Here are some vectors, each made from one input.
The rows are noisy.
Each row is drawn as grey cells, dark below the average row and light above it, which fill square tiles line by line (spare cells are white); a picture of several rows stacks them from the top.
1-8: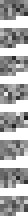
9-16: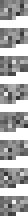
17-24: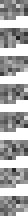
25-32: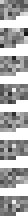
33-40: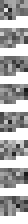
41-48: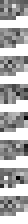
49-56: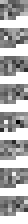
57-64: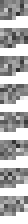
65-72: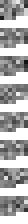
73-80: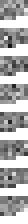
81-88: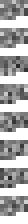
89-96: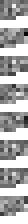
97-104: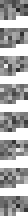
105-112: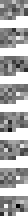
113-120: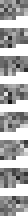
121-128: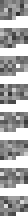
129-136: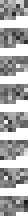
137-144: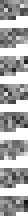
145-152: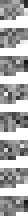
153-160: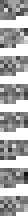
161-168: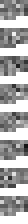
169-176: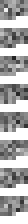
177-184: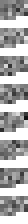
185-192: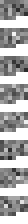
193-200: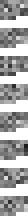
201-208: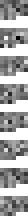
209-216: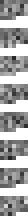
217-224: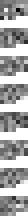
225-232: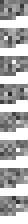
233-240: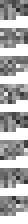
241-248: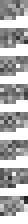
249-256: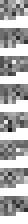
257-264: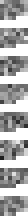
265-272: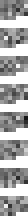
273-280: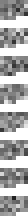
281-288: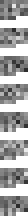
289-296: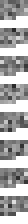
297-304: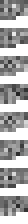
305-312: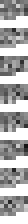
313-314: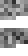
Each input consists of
either a point on a 4-point line and a point on a 6-point line, or a point on a 12-point line, or three true/false values, or a list of up to two points on a 6-point circle.
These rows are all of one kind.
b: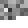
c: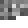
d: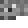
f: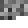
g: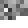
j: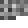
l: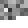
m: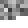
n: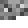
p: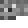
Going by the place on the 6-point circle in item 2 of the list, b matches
d, l, n and p.
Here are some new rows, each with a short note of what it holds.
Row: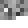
a list of one item
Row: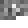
a list of one item
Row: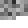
a point on a 12-point line
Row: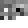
the empty list
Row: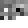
the empty list
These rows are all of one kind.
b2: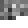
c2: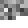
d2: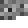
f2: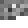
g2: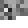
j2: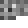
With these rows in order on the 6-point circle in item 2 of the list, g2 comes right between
b2 and d2.
